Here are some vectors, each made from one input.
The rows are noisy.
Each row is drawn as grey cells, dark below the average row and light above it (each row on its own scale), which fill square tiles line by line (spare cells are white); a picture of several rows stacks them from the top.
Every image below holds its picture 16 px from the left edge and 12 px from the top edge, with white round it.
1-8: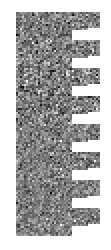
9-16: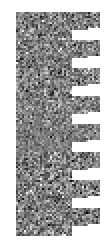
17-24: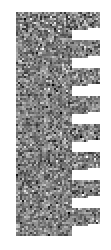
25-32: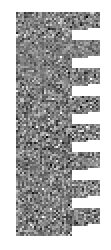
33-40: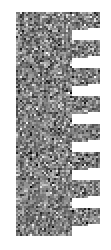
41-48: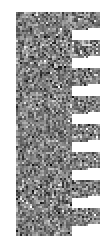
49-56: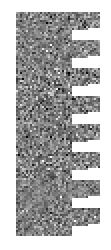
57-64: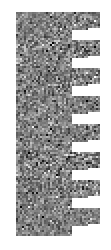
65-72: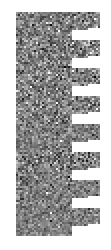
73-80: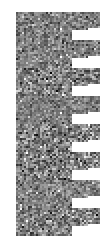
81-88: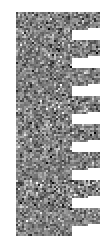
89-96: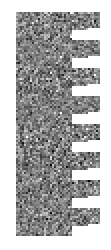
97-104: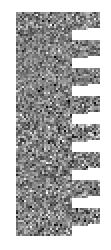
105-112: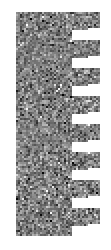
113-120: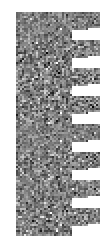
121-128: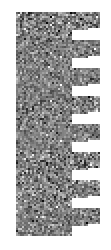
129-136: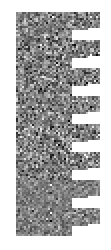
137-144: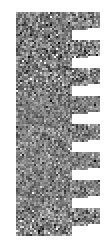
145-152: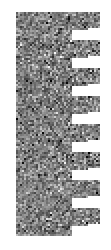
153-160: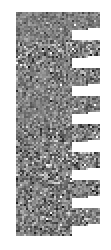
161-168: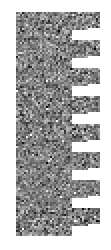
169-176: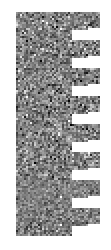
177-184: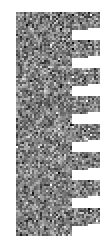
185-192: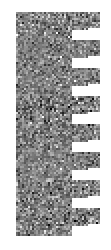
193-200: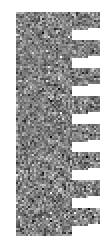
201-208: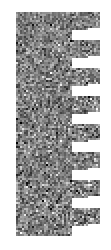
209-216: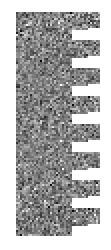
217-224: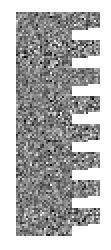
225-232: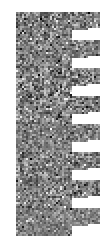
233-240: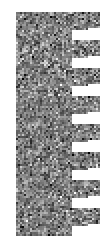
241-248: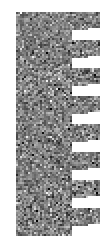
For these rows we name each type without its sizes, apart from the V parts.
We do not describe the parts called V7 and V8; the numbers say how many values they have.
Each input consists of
a point on a line, together with either a true/false value and a value of V7, or a value of V8.
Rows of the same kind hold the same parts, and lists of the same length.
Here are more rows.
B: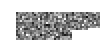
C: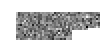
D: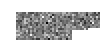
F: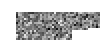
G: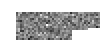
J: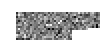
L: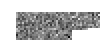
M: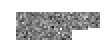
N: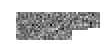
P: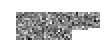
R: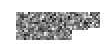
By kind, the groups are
B, C, L, M, N
D, F, G, J, P, R

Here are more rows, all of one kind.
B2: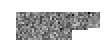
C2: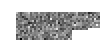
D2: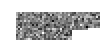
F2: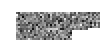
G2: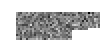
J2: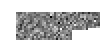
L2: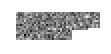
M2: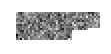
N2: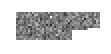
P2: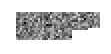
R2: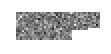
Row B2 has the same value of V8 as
C2, G2 and M2.
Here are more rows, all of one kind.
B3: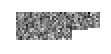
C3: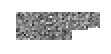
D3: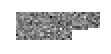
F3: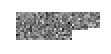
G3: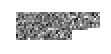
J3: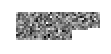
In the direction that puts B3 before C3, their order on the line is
G3, D3, F3, B3, J3, C3.
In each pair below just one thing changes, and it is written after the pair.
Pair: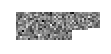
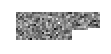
the place on the line
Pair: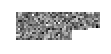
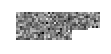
the true/false value
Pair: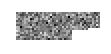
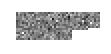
the place on the line
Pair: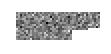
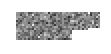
the value of V7
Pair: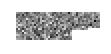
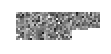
the value of V7
